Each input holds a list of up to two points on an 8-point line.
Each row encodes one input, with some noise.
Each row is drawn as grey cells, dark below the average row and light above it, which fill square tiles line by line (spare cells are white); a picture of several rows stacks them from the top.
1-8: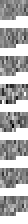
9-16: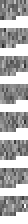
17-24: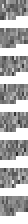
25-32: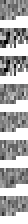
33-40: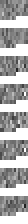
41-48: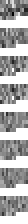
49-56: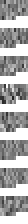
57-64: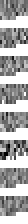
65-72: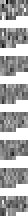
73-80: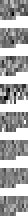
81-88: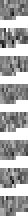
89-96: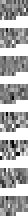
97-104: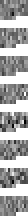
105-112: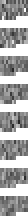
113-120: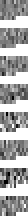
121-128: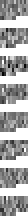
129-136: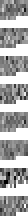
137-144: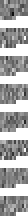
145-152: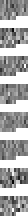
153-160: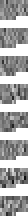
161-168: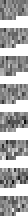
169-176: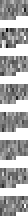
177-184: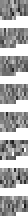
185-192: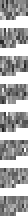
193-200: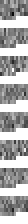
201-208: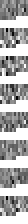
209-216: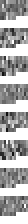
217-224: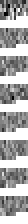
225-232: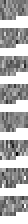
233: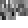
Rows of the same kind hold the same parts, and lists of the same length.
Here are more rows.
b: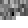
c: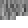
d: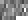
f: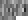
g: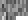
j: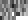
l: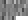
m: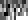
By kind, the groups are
b, c, f, g
d, j, l
m

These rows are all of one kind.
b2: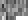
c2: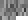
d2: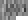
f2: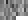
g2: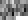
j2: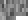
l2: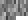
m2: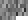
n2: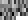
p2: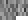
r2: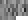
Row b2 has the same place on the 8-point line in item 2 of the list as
c2, j2 and p2.
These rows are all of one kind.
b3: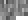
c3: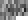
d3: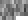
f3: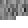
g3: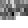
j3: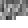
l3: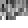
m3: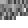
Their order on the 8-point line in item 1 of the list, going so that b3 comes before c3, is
m3, l3, j3, b3, g3, d3, f3, c3.
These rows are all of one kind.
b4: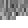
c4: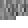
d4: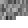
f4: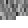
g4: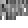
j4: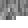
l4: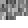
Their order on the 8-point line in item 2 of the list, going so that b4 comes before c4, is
j4, l4, b4, g4, f4, c4, d4.
